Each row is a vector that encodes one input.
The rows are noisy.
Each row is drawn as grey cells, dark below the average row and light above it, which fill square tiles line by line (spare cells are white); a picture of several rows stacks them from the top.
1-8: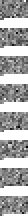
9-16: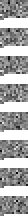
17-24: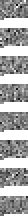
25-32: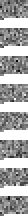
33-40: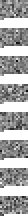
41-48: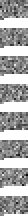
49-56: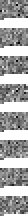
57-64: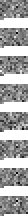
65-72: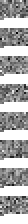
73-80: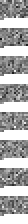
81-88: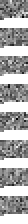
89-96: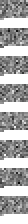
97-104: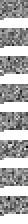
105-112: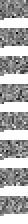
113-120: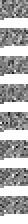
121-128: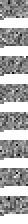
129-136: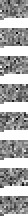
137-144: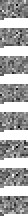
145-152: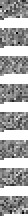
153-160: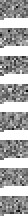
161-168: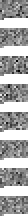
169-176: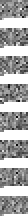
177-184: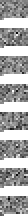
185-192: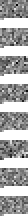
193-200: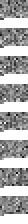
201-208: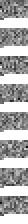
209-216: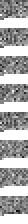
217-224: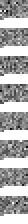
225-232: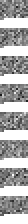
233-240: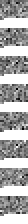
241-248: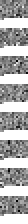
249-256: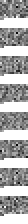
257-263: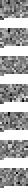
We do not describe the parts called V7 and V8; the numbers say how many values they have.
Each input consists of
either one of 5 labels, a point on a 3-point line and a point on a 4-point line, or a value of V7 and a value of V8, or a list of up to two points on a 5-point line.
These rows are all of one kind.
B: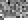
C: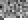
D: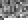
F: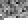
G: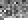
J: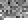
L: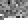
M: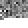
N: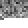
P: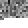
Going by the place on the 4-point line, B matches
F, J, M and P.
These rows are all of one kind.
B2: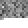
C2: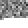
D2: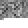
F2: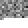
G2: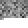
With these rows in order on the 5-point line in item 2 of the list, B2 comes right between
F2 and G2.
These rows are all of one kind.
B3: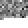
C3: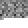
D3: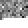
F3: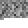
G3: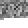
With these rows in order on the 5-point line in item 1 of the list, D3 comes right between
B3 and C3.
